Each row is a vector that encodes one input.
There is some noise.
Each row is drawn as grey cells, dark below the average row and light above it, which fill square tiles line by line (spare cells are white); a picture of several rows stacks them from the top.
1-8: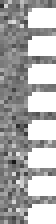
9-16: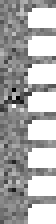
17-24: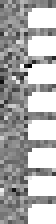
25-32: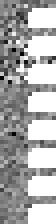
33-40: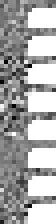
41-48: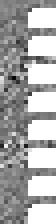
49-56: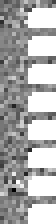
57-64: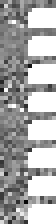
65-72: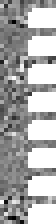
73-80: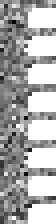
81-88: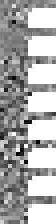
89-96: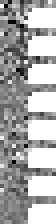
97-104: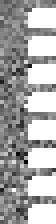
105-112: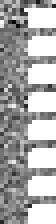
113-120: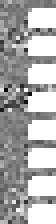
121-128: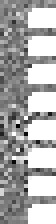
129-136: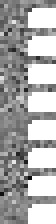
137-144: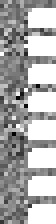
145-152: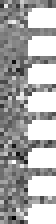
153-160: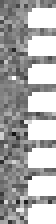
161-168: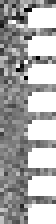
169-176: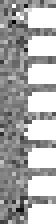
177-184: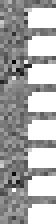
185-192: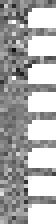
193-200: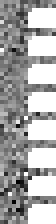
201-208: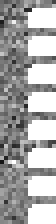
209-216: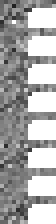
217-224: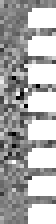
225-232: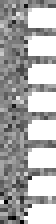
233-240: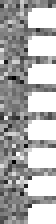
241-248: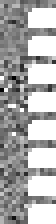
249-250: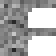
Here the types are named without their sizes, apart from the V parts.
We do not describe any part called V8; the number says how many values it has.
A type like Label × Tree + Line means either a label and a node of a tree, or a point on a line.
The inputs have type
List(Circle × (Line + V8)).
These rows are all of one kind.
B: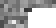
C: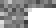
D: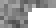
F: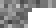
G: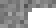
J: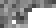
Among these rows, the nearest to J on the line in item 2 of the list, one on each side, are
B and F.
